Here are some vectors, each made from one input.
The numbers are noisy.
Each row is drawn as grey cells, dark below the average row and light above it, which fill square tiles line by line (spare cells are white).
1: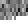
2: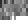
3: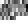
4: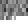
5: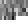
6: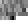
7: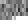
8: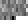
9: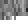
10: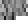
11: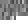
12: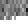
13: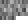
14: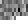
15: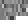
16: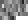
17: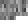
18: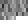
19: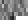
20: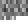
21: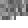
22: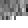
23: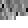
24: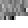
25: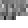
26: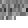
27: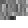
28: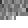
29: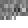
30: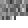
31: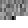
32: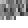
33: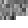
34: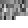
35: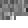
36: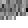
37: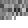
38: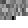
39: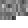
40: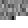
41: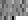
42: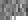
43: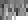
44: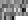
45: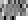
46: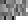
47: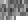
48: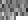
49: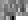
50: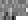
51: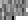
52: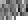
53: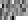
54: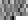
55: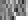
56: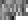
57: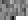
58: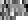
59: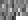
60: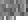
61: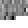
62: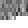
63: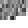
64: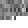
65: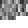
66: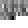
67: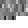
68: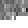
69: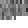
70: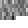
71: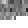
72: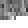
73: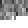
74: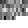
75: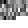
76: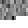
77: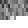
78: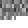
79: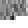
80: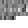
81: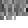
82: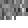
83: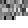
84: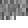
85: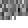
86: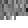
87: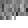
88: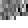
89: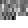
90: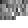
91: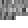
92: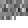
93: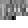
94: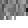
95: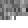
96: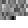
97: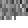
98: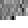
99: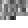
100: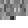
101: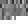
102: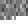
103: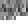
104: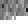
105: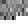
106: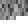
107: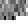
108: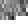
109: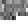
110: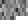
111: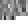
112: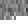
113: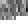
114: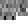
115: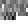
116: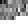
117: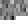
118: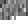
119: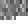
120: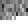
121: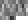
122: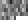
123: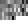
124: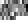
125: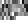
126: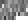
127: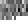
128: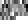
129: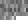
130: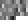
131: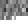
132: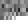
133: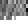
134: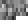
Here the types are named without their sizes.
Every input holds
a list of items, each a point on a circle and a label.
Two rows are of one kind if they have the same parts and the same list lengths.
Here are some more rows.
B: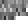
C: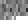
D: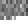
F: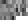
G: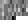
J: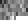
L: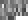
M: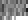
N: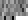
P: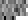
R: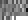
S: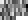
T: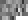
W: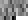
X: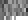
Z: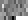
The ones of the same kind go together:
B, F, G, L, N, P, T, W, Z
C, D, J, M, R, X
S

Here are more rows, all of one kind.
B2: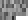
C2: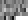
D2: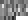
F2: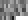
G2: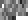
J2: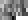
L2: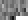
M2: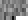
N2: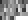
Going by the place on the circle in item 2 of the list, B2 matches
D2 and N2.
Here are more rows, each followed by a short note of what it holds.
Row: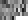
a list of two items
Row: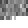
a list of one item
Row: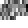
the empty list
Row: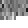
a list of one item
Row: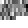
the empty list
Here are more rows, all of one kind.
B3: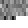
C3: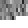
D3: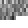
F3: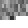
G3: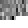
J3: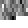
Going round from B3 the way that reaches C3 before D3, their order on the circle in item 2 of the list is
B3, C3, G3, J3, F3, D3.
